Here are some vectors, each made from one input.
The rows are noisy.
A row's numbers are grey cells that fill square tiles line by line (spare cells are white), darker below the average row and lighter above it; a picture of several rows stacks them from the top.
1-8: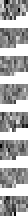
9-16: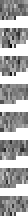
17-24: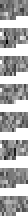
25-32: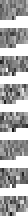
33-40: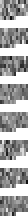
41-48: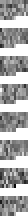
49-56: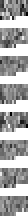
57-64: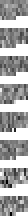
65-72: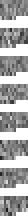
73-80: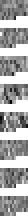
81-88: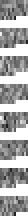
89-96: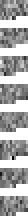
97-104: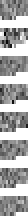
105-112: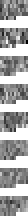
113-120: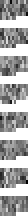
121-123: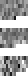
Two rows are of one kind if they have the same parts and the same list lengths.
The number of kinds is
3.
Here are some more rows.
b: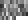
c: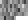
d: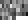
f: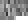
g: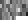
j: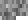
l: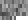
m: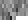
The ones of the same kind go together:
b, j, l, m
c, d, g
f

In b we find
a point on a 5-point circle.
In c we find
three true/false values.
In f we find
a point on a 7-point line.
